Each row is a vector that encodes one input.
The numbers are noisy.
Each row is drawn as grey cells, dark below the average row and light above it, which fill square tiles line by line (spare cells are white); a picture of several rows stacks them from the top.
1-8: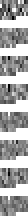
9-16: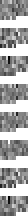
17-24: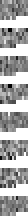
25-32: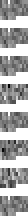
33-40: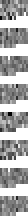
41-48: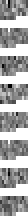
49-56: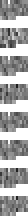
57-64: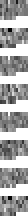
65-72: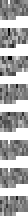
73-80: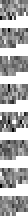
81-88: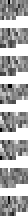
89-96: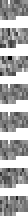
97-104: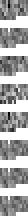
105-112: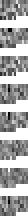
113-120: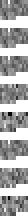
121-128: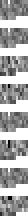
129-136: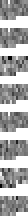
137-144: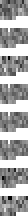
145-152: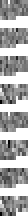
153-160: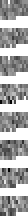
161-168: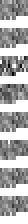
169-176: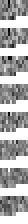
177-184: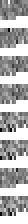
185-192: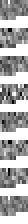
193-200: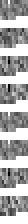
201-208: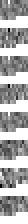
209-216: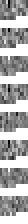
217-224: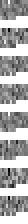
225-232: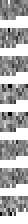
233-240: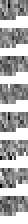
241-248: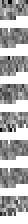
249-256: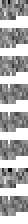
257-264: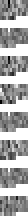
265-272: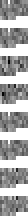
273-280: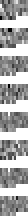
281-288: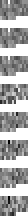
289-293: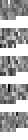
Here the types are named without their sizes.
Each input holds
either a point on a circle, or a fixed value, or three true/false values.
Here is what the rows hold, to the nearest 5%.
About 35% of them hold a point on a circle. A few of them hold a fixed value. The rest hold three true/false values.
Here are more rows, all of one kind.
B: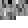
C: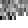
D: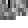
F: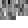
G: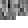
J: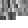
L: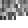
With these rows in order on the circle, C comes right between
B and L.
